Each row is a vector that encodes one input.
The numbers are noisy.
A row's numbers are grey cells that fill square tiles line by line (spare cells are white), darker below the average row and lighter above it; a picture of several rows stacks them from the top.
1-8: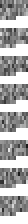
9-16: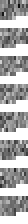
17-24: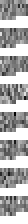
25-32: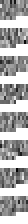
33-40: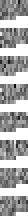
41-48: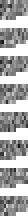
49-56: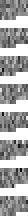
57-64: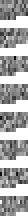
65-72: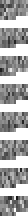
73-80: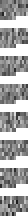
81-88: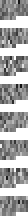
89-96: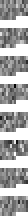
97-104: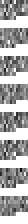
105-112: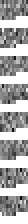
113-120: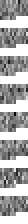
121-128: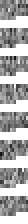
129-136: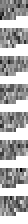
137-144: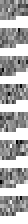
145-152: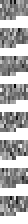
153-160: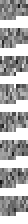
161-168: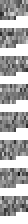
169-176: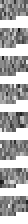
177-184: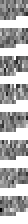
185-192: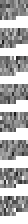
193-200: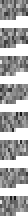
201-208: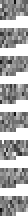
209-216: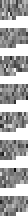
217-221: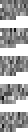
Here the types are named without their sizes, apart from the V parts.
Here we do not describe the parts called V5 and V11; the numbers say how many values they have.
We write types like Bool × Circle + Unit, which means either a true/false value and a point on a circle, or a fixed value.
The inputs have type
(Bool × Bool × Bool + V5) × V11 + Label × Label.
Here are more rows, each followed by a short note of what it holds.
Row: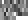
two labels
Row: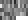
three true/false values and a value of V11
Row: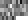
two labels
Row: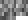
three true/false values and a value of V11
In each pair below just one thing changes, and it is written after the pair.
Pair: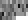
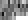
the value of V11
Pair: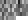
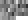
the value of V5
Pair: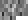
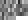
the value of V11
